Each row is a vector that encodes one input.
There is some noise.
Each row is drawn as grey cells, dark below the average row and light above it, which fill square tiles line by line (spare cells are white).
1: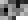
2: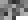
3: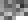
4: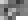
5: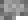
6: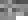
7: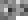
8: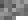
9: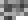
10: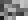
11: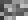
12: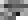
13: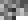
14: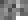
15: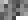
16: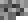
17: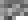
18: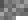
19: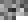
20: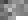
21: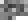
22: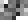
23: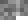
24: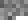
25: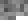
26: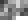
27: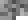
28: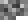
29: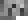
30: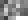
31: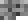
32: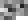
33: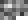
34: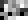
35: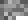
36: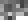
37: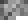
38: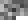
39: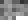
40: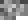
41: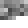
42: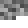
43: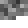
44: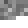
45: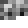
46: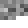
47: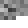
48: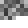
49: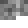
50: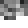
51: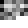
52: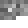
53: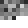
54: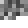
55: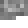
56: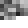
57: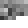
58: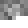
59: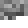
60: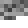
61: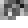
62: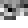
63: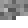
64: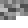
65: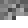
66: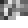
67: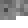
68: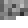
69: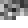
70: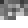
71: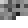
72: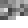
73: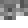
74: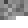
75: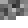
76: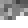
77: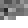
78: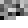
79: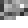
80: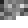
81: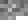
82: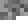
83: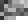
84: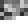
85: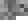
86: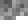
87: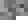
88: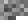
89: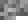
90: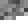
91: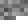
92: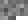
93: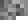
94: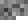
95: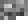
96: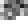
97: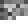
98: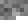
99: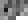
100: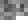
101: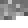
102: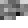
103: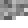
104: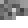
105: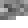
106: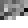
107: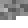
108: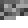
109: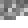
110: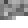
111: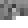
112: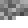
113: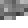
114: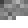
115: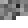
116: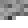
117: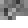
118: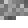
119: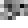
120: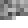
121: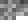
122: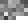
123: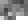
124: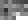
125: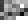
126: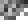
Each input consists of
either a point on a 6-point line, or a list of up to two points on a 5-point line.
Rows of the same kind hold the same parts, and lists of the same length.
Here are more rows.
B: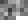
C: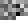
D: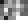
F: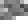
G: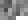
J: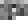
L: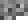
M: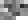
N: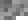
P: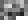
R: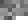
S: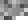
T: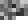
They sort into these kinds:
B, C, G, N, S
D, J, R, T
F, L, M
P

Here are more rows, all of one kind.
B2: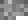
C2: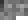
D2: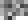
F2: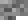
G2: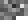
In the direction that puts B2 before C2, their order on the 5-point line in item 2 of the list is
D2, F2, B2, C2, G2.
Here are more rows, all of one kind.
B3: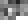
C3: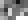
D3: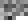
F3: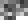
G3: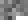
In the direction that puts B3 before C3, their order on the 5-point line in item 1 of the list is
G3, F3, D3, B3, C3.
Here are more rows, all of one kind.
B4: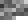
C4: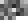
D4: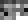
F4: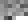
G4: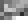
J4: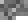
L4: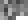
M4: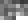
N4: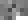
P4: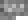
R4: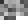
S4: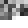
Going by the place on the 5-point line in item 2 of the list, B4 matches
D4, J4 and M4.
